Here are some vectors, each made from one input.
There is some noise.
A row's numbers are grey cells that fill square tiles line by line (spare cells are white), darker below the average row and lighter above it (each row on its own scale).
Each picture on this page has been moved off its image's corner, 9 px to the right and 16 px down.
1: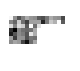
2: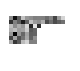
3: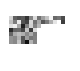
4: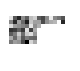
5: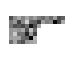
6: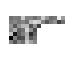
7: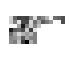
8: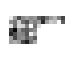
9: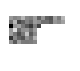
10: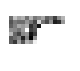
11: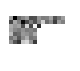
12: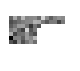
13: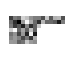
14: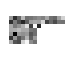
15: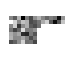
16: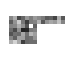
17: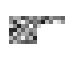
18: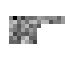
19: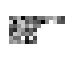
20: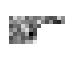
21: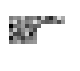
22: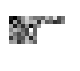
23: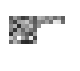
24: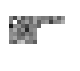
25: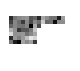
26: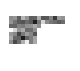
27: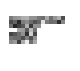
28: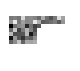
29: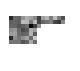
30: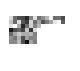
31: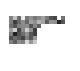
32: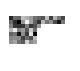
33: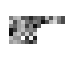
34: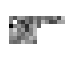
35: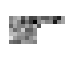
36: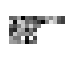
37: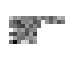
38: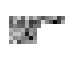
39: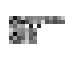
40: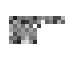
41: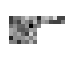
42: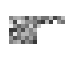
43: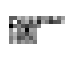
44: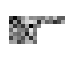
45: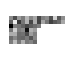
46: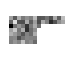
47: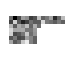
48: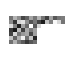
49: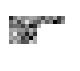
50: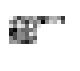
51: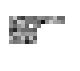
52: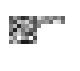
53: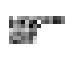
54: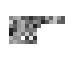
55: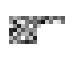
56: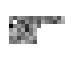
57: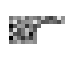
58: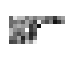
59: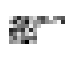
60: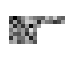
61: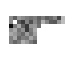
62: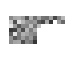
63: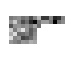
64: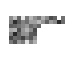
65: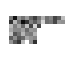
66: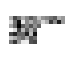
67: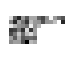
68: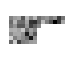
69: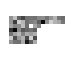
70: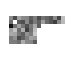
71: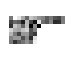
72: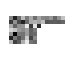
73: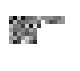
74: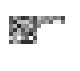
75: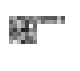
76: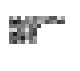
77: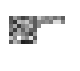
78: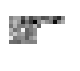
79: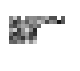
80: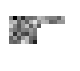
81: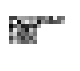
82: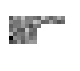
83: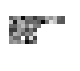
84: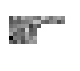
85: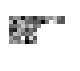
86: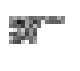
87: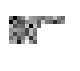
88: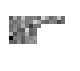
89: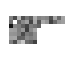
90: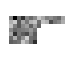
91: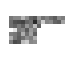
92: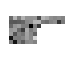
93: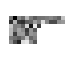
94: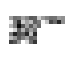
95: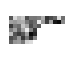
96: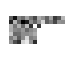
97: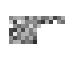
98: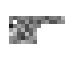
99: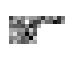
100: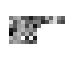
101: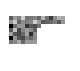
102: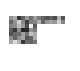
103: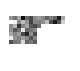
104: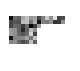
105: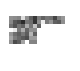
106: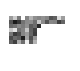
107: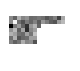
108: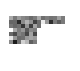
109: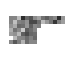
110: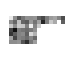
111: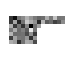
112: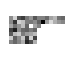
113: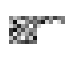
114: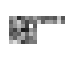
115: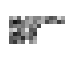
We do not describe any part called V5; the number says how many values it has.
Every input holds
either a node of a 10-node tree, or a node of an 11-node tree and a value of V5.
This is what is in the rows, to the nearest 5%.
About 30% of them hold a node of a 10-node tree. The rest hold a node of an 11-node tree and a value of V5.
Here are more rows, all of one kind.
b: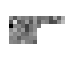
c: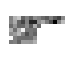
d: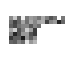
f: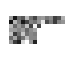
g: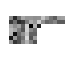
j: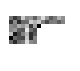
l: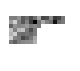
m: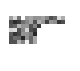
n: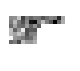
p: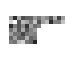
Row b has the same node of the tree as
c and n.
